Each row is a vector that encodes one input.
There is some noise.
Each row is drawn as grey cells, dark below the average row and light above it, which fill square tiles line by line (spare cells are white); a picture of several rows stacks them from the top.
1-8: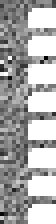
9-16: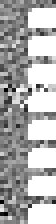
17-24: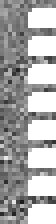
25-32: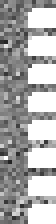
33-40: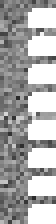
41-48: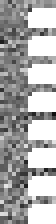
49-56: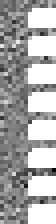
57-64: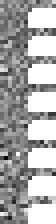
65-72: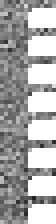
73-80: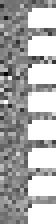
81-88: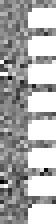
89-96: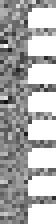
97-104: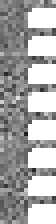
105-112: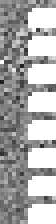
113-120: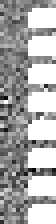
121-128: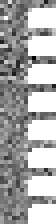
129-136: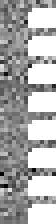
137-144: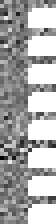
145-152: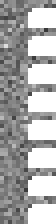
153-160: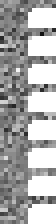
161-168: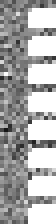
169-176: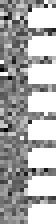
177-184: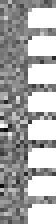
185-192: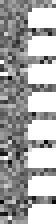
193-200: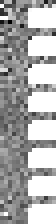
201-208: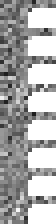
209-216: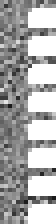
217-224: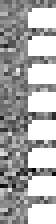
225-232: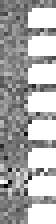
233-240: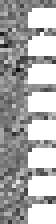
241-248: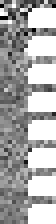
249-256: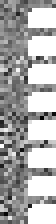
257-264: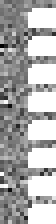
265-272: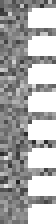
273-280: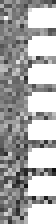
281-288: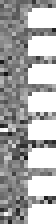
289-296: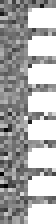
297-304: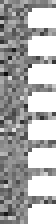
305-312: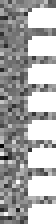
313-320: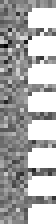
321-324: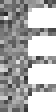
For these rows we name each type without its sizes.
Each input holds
a list of points on a line.
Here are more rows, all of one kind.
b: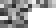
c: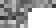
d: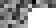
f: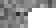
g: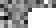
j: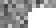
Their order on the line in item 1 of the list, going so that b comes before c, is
j, f, d, b, c, g.
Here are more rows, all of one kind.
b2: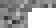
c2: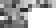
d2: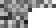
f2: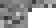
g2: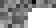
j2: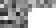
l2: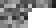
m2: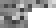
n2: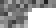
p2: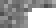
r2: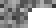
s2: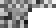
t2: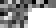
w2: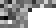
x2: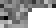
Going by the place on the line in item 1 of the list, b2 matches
f2, g2, n2 and t2.
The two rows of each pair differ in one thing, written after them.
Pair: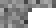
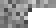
the place on the line in item 1 of the list
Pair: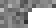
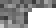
the place on the line in item 1 of the list
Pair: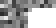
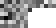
the place on the line in item 2 of the list
